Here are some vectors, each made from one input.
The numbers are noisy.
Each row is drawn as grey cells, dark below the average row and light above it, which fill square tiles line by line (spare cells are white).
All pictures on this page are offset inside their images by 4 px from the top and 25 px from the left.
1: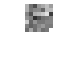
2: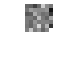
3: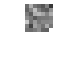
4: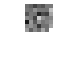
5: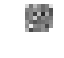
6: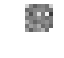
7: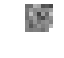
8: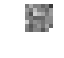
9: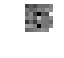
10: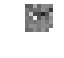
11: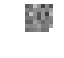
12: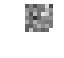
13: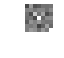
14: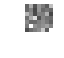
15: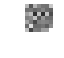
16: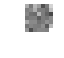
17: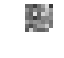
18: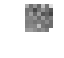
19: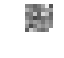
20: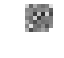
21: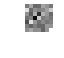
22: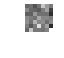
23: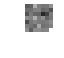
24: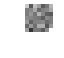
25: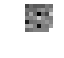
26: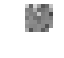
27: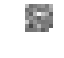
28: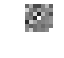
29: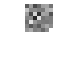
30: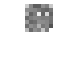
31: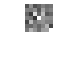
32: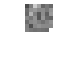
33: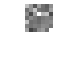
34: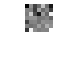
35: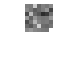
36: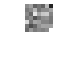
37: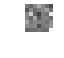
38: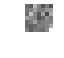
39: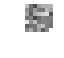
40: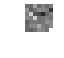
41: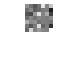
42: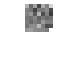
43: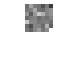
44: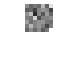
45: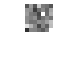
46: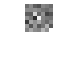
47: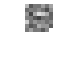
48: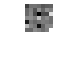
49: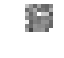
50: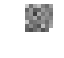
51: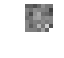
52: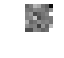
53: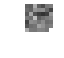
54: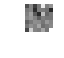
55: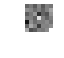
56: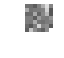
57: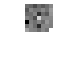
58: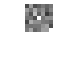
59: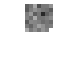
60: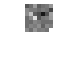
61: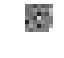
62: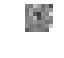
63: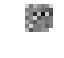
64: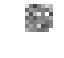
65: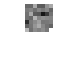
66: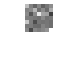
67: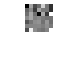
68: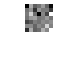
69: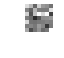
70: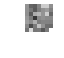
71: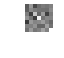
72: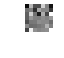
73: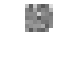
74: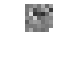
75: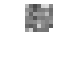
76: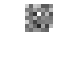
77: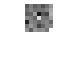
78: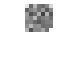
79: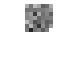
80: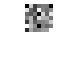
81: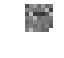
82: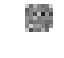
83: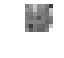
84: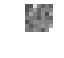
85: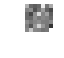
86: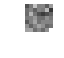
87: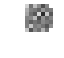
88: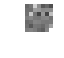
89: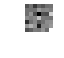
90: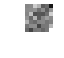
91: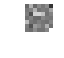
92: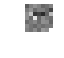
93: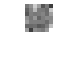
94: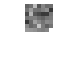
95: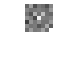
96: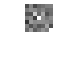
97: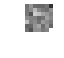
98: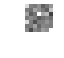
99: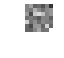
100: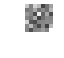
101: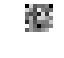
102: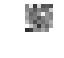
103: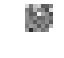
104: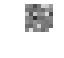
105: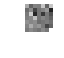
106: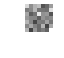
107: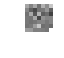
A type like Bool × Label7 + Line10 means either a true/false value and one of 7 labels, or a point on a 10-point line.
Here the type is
(Bool × Bool × Bool + Unit) × Line5.
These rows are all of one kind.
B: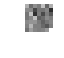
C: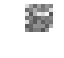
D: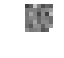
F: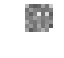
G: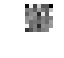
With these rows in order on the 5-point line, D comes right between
B and F.
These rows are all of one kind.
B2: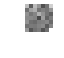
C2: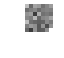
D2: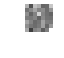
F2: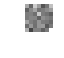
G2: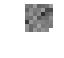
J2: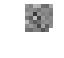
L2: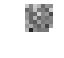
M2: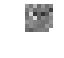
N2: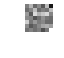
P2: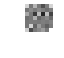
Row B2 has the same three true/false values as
C2, D2, F2 and J2.
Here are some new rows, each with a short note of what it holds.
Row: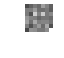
a point on a 5-point line and three true/false values
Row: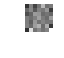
a point on a 5-point line and three true/false values
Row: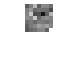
a point on a 5-point line and three true/false values
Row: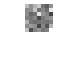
a point on a 5-point line and three true/false values
